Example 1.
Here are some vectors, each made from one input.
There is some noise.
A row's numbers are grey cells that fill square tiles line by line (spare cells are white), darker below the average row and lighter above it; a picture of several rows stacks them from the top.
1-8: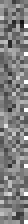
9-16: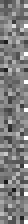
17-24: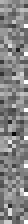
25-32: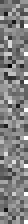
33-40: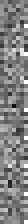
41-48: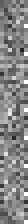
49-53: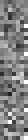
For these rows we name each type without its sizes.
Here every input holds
four true/false values.
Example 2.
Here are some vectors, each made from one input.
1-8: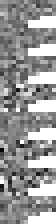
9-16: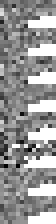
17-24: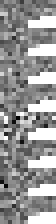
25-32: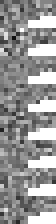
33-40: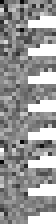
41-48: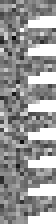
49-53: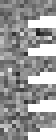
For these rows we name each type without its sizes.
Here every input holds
a point on a line.
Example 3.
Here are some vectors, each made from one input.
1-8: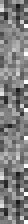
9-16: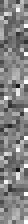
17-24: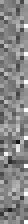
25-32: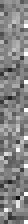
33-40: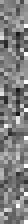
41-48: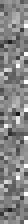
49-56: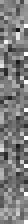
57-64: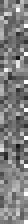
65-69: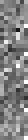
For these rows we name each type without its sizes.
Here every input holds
a point on a line.
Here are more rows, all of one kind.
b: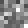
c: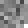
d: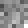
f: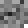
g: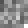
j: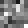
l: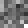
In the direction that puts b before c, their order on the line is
j, b, g, d, c, f, l.
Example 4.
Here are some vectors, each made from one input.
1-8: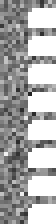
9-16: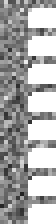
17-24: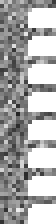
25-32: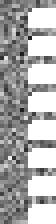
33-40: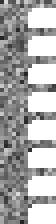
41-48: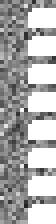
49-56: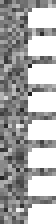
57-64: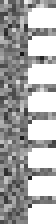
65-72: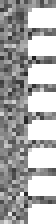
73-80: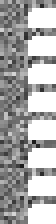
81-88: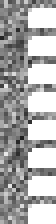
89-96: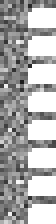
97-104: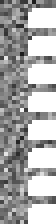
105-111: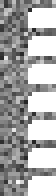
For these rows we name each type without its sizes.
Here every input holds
a point on a circle.
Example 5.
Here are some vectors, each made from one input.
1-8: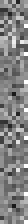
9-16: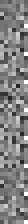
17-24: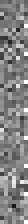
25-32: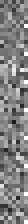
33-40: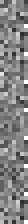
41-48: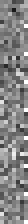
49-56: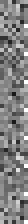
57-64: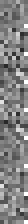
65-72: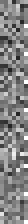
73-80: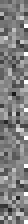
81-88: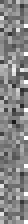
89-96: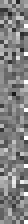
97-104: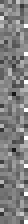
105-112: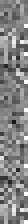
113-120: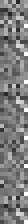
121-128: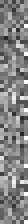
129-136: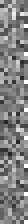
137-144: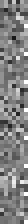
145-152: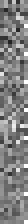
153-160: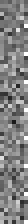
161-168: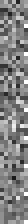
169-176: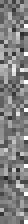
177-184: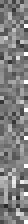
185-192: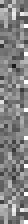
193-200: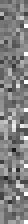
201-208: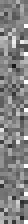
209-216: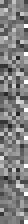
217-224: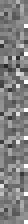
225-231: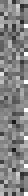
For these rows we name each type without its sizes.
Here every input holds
a node of a tree.
